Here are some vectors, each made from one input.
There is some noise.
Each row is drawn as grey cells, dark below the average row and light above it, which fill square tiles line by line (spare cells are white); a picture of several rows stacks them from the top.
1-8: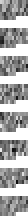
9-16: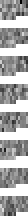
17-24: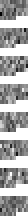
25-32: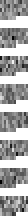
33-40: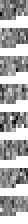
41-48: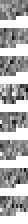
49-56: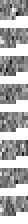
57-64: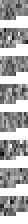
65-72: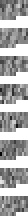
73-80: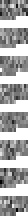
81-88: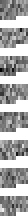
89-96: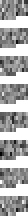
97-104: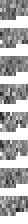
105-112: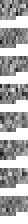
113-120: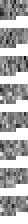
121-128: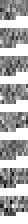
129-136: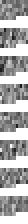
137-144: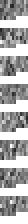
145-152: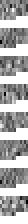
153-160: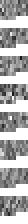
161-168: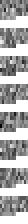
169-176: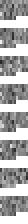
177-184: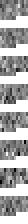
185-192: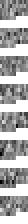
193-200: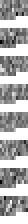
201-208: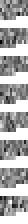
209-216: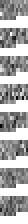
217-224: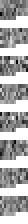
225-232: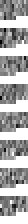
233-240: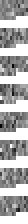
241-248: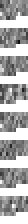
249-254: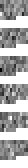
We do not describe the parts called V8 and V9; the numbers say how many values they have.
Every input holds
either a value of V8 and a value of V9, or a list of up to two items, each a point on a 7-point line and a true/false value.
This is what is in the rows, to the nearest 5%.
About 35% of them hold a value of V8 and a value of V9. The rest are lists of up to two items, each a point on a 7-point line and a true/false value: a few of all rows are empty, 30% hold one and 30% two.
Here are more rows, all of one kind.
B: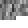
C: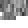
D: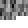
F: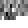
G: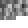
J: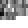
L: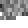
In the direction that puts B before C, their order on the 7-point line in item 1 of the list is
J, G, B, D, L, C, F.
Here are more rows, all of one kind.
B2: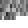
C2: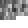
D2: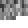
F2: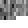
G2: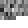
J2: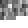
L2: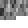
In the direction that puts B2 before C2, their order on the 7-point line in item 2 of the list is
B2, D2, G2, L2, J2, C2, F2.
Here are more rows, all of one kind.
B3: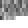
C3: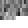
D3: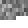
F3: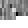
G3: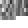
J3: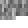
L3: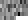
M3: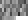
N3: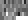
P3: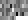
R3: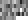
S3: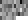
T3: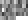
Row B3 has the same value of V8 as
C3, M3, R3 and S3.
